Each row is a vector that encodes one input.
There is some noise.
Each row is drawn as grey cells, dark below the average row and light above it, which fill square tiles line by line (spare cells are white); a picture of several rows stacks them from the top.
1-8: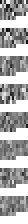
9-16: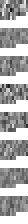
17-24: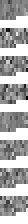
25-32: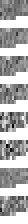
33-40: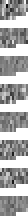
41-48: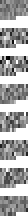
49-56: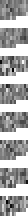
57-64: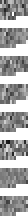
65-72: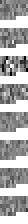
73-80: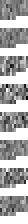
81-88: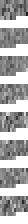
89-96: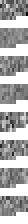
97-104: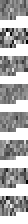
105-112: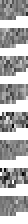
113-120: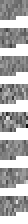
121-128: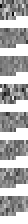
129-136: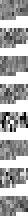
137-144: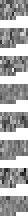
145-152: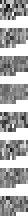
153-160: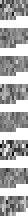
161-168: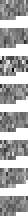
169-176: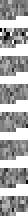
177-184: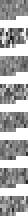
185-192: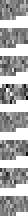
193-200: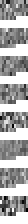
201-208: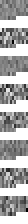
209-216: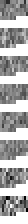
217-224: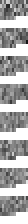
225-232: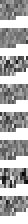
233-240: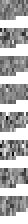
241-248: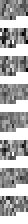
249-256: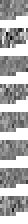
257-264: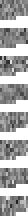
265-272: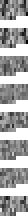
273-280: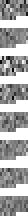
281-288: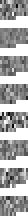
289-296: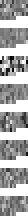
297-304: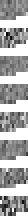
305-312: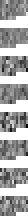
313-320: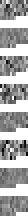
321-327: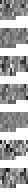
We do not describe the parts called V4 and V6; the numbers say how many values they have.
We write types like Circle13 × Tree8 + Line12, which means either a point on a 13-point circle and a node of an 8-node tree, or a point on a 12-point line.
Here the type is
(Bool × Bool × Bool × Bool + Line11) × Circle11 + (Line5 + V4) × V6.
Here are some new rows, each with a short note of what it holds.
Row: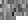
a value of V4 and a value of V6
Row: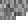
a point on an 11-point circle and four true/false values
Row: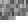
a point on a 5-point line and a value of V6
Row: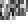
a point on a 5-point line and a value of V6
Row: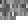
a point on an 11-point circle and a point on an 11-point line
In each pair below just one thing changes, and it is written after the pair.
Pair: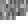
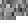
the value of V4
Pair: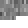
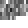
the value of V4
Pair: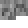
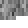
the value of V4
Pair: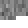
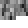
the value of V6
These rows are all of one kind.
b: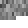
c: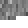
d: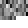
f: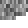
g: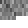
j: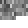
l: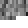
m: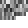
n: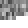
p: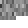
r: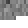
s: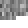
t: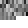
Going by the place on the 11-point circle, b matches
p, s and t.
